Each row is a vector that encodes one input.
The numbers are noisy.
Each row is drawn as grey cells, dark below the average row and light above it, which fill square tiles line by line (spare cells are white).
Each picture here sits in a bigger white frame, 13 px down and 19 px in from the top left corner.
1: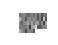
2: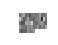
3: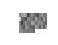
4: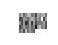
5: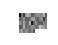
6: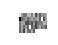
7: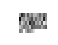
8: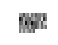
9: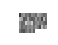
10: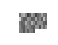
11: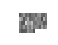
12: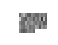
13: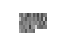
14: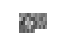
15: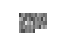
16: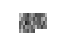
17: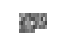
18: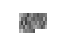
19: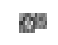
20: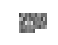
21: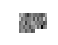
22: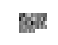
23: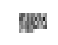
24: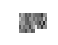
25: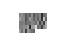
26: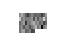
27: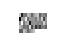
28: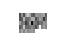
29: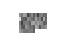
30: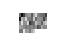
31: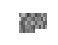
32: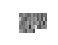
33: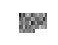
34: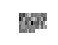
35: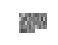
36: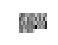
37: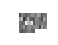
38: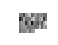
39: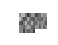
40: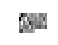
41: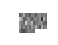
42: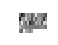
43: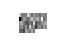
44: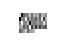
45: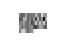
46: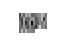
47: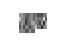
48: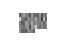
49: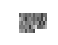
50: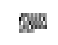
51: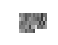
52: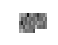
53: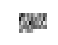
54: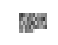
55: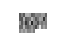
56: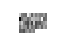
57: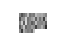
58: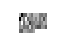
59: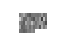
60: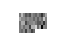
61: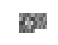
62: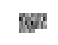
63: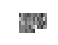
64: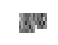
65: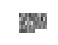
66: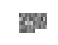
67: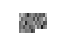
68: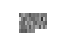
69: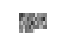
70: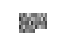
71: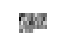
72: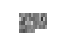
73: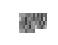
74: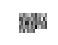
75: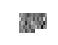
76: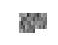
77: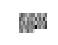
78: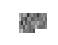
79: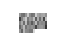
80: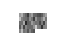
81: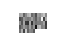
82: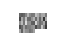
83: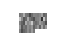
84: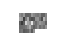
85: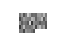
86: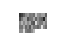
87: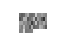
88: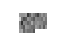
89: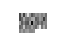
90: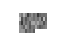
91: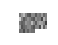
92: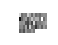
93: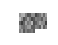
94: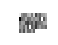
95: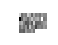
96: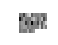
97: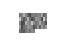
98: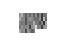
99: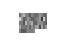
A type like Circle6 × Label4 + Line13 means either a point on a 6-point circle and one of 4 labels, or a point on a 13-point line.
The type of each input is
(Bool × Bool × Bool + Line10) × Line10.
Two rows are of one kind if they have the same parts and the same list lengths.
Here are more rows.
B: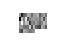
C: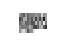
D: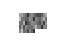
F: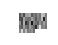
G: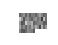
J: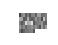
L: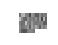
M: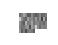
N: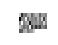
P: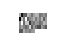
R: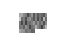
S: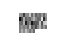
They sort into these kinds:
B, C, F, N, P, S
D, G, J, L, M, R

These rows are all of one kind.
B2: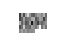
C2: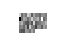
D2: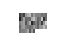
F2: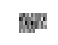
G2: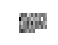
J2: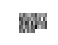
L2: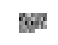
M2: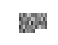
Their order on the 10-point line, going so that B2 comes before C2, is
D2, M2, G2, B2, L2, C2, J2, F2.
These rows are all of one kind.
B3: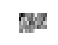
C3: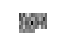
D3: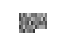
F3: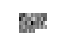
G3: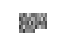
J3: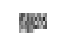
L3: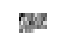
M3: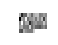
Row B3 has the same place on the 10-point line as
F3 and G3.
